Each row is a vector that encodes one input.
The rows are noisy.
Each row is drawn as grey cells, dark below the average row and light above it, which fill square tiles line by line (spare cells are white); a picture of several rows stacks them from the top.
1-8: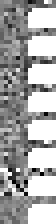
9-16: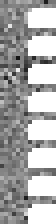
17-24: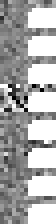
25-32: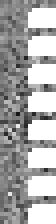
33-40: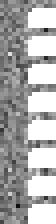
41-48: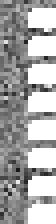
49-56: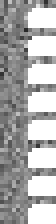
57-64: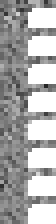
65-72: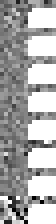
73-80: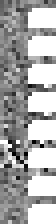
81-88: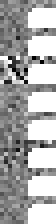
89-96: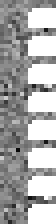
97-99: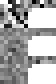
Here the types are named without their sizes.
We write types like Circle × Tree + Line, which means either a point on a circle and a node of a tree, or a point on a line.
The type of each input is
List(Line).
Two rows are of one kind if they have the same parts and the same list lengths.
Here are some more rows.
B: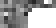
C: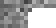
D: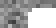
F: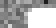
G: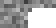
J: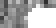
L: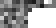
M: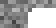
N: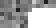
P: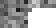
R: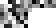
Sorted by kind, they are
B, L
C, G, J, M, P
D, F, N
R

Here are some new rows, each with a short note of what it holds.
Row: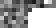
a list of one item
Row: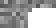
a list of three items
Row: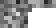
a list of two items
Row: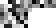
the empty list
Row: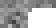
a list of three items
